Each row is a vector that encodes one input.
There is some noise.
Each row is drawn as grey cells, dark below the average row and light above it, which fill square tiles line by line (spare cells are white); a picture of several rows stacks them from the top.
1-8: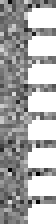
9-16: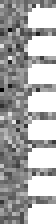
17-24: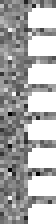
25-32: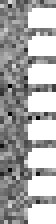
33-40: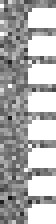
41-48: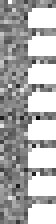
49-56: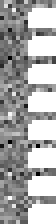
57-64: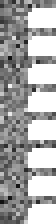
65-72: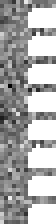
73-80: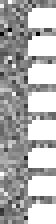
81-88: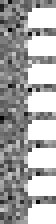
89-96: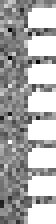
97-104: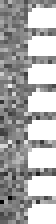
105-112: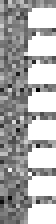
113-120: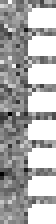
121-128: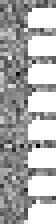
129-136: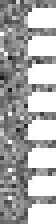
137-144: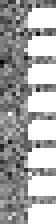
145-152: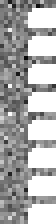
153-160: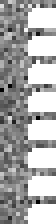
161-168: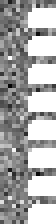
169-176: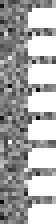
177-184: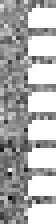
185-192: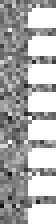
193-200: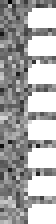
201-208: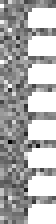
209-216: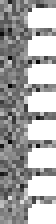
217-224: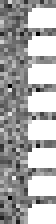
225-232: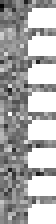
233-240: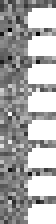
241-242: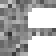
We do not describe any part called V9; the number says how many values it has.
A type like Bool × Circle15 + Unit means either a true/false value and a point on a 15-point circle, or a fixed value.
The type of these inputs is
Circle19 × (Tree17 + V9).
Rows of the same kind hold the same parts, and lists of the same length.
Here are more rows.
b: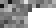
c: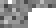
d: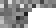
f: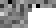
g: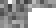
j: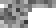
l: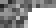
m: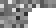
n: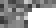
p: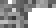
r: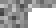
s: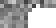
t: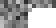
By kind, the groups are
b, f, l, n
c, d, g, j, m, p, r, s, t

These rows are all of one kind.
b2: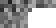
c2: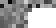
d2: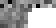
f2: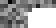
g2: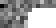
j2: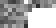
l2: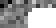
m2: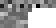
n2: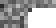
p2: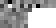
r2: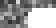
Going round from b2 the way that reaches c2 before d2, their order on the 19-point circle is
b2, l2, r2, n2, j2, c2, d2, p2, m2, g2, f2.
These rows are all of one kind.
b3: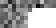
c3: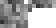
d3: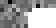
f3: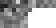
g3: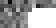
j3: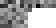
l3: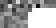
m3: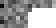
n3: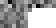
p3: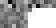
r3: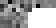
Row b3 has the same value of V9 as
c3, g3, n3 and p3.
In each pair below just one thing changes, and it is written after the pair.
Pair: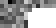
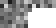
the value of V9
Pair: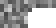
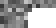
the place on the 19-point circle
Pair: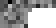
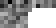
the value of V9
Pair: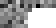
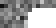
the value of V9
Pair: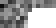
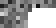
the value of V9
